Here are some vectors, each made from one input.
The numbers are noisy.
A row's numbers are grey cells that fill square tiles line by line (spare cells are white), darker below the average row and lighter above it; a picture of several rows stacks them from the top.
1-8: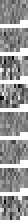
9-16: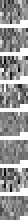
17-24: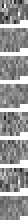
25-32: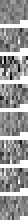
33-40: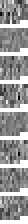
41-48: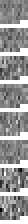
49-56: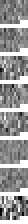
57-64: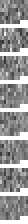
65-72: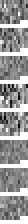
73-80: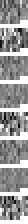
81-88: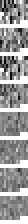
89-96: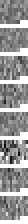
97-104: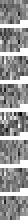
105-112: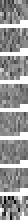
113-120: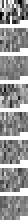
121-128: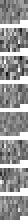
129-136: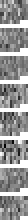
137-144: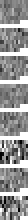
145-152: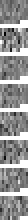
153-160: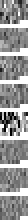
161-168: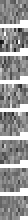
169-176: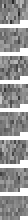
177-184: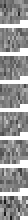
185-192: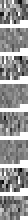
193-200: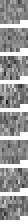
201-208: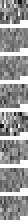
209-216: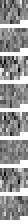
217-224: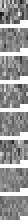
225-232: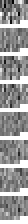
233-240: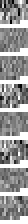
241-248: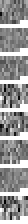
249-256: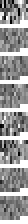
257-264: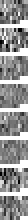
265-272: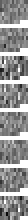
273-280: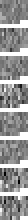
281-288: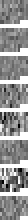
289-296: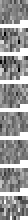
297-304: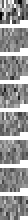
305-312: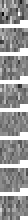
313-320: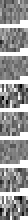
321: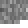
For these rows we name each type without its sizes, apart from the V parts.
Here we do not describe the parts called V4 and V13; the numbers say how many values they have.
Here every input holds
a label, a point on a line, a value of V4 and a value of V13.
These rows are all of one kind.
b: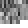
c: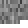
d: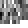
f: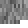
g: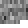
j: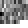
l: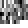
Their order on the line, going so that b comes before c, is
d, l, b, c, g, f, j.
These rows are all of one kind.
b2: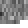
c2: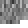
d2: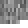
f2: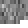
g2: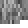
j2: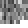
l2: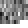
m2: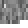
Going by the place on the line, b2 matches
c2 and f2.
